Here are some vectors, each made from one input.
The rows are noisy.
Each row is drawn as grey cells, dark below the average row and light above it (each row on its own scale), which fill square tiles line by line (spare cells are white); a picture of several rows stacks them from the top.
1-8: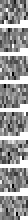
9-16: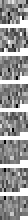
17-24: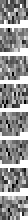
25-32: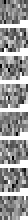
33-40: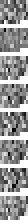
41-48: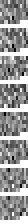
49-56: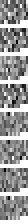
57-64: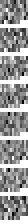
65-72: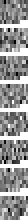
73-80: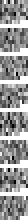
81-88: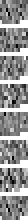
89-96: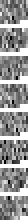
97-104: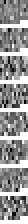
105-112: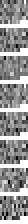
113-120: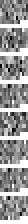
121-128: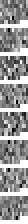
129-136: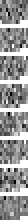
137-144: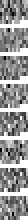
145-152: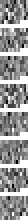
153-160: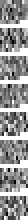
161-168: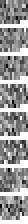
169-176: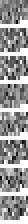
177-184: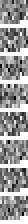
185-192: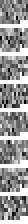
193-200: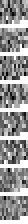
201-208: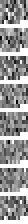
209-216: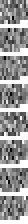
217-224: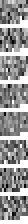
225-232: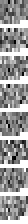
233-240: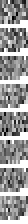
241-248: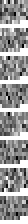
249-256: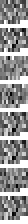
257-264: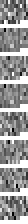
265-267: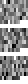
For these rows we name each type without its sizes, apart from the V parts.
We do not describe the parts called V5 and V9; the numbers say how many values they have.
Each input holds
either a node of each of three trees, or a true/false value and a value of V9, or a value of V5.
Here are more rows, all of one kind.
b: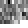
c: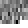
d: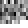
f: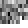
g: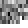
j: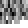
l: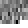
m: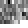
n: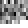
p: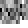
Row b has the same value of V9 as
f, g and m.
